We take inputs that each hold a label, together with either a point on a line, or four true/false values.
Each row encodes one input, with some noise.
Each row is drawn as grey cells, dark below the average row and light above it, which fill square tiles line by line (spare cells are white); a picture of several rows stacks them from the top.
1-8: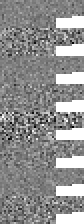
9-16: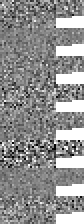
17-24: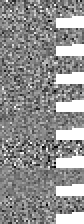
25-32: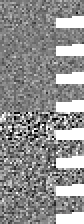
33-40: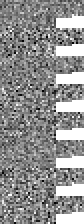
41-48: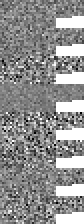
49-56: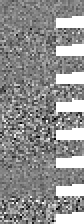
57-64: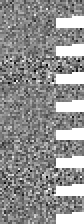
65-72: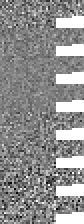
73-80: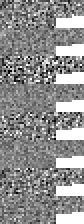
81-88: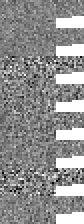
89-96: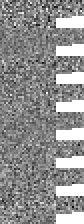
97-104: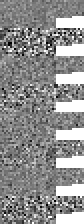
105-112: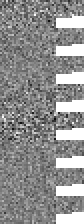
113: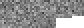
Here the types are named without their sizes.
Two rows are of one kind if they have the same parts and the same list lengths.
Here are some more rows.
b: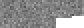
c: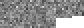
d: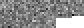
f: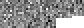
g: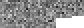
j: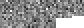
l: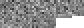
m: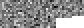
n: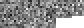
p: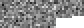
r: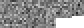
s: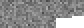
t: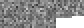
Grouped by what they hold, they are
b, c, f, g, j, l, m, p, r, s
d, n, t

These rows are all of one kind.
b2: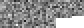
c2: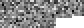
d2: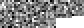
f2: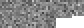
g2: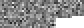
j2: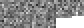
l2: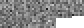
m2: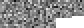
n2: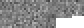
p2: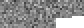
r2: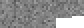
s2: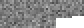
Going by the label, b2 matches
f2 and g2.
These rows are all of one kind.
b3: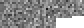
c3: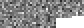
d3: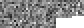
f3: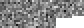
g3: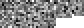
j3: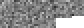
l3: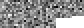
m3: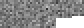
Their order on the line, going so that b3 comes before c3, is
b3, d3, m3, l3, c3, f3, g3, j3.
